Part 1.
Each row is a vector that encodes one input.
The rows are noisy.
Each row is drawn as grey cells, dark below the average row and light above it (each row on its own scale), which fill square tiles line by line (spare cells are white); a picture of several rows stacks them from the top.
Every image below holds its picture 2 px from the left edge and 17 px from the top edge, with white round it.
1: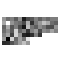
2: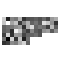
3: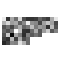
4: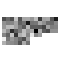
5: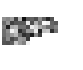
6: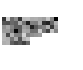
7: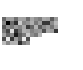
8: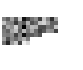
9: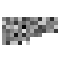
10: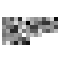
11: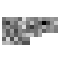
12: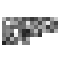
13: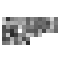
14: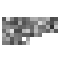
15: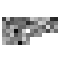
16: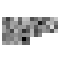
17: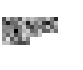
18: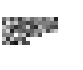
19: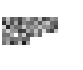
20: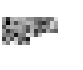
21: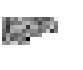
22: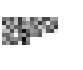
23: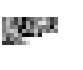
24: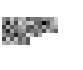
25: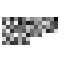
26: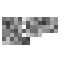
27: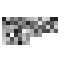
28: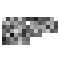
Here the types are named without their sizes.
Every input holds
three true/false values.
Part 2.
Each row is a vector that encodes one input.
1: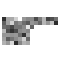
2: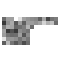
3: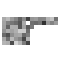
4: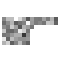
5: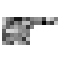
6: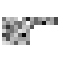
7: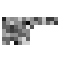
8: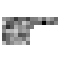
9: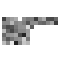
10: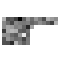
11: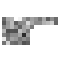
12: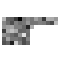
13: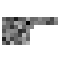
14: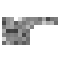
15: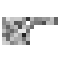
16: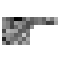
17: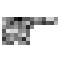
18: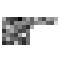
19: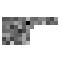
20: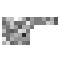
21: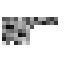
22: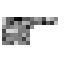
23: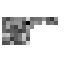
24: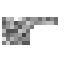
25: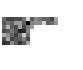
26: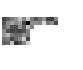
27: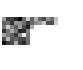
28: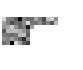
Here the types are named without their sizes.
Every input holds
a point on a line.
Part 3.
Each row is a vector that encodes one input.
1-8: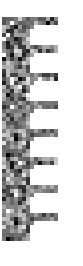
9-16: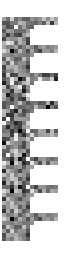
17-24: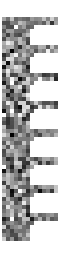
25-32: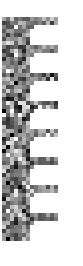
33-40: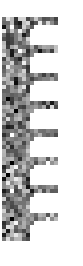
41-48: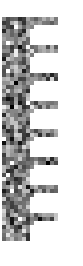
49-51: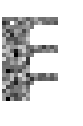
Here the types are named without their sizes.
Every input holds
four true/false values.
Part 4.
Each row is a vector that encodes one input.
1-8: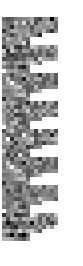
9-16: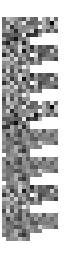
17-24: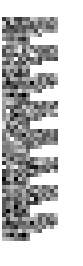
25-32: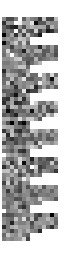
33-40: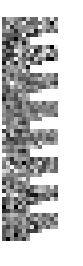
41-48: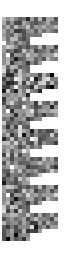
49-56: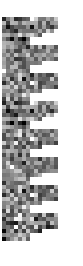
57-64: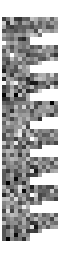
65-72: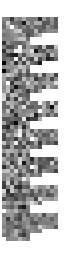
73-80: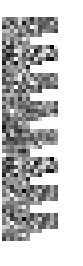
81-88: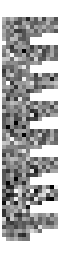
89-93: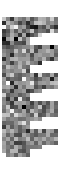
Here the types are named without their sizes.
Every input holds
a point on a line.
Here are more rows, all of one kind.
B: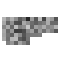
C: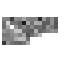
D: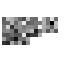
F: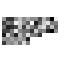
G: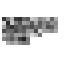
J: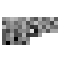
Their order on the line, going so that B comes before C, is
G, B, D, J, C, F.
